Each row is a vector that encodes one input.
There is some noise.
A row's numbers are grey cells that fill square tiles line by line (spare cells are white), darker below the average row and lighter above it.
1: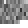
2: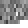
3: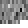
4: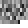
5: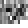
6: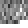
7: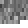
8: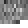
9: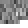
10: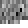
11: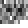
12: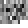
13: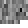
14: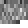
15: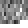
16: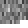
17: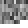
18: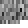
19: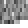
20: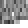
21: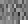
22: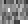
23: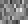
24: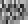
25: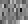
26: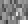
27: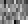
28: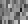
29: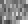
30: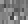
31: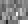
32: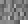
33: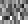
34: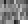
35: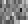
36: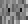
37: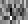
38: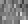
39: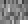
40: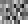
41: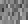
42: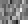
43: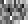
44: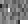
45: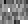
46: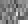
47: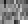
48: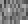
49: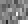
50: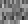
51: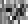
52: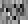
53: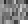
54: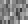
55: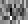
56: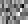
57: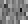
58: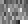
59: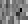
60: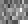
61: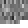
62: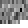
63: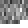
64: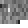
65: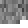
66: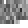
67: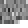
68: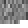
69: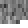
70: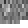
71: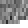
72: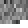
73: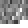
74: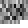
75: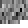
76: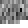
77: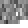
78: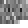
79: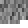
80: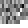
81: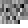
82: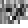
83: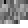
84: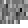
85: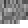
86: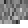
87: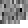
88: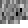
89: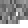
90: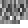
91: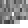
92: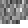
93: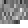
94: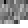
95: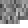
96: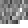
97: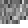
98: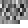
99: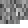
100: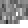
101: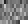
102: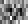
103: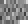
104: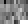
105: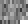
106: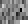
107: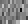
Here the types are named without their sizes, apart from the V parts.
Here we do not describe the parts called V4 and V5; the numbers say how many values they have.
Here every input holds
a point on each of two lines, together with either a point on each of two lines, or three true/false values, a value of V4 and a value of V5.
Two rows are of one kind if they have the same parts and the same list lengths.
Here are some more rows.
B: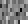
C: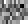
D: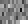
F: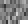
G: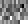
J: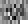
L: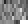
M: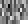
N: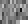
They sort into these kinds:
B, D, F, L, N
C, G, J, M

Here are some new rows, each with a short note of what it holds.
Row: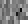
a point on each of two lines, three true/false values, a value of V4 and a value of V5
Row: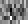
a point on each of four lines
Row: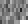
a point on each of two lines, three true/false values, a value of V4 and a value of V5
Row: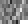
a point on each of two lines, three true/false values, a value of V4 and a value of V5
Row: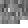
a point on each of two lines, three true/false values, a value of V4 and a value of V5
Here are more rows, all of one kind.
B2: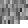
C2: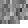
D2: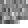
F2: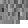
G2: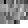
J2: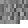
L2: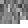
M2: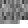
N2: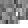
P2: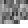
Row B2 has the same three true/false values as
D2, F2, G2 and N2.
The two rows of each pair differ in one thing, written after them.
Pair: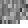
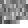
the place on one of the two lines
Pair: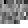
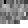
one of the three true/false values
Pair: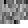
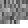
the place on one of the two lines
